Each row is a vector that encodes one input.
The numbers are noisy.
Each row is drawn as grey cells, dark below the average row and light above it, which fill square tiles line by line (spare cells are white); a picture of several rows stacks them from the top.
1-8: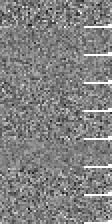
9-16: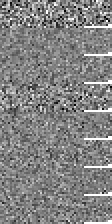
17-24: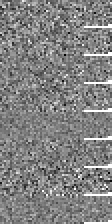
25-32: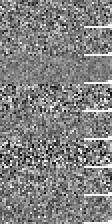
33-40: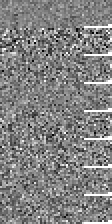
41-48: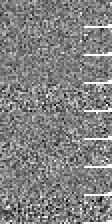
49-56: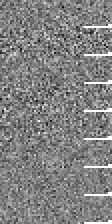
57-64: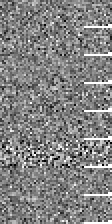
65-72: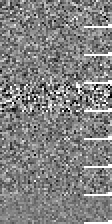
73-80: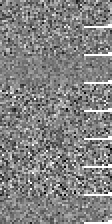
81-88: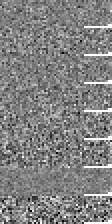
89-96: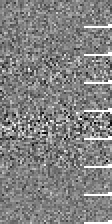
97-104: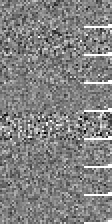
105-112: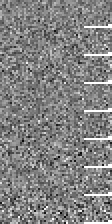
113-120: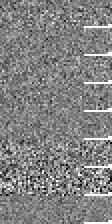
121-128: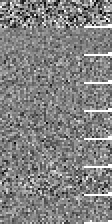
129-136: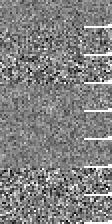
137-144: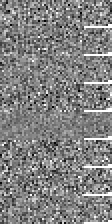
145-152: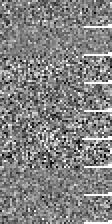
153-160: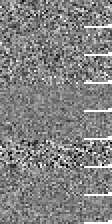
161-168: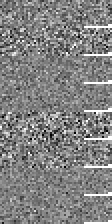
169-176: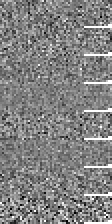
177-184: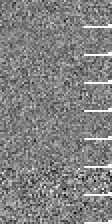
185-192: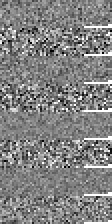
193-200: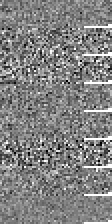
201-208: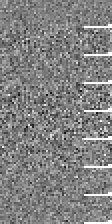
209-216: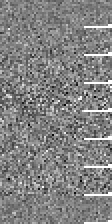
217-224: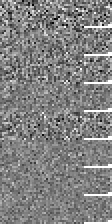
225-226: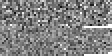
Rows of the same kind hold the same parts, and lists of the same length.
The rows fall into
2 kinds.
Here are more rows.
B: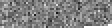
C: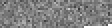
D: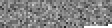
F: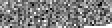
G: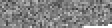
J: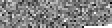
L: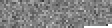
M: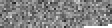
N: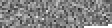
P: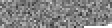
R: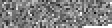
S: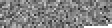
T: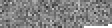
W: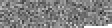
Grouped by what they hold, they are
B, C, D, F, J, L, R, W
G, M, N, P, S, T

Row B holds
a point on an 11-point circle, a point on a 10-point line and a true/false value.
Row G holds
a point on a 10-point line and a true/false value.
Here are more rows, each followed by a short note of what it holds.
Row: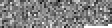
a point on an 11-point circle, a point on a 10-point line and a true/false value
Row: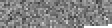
a point on an 11-point circle, a point on a 10-point line and a true/false value
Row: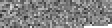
a point on an 11-point circle, a point on a 10-point line and a true/false value
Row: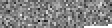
a point on a 10-point line and a true/false value
